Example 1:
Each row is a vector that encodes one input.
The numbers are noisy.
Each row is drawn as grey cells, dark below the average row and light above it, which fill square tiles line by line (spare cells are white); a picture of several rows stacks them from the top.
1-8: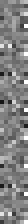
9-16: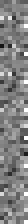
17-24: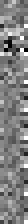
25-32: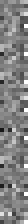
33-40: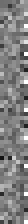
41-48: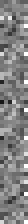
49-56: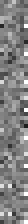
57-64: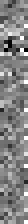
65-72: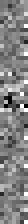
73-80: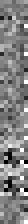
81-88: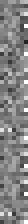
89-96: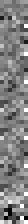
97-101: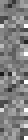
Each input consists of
either a fixed value, or three true/false values.
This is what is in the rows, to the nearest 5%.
About 5% of them hold a fixed value. The rest hold three true/false values.
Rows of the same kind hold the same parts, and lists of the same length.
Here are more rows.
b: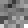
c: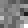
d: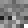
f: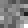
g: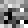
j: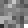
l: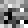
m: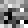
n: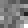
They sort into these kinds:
b, c, d, f, j, n
g, l, m

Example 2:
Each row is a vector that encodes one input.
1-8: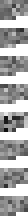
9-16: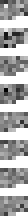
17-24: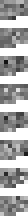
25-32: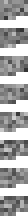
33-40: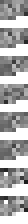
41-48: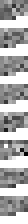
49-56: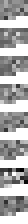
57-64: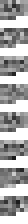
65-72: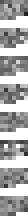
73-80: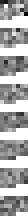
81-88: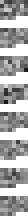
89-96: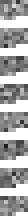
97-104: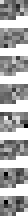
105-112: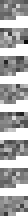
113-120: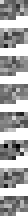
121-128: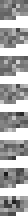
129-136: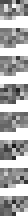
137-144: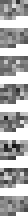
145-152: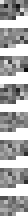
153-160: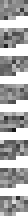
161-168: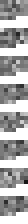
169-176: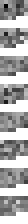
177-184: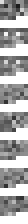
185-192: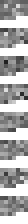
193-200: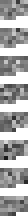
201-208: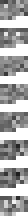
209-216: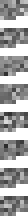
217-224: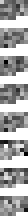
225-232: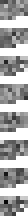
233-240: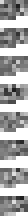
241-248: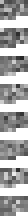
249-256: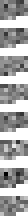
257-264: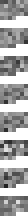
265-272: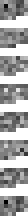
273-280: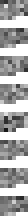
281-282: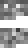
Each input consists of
one of 7 labels.
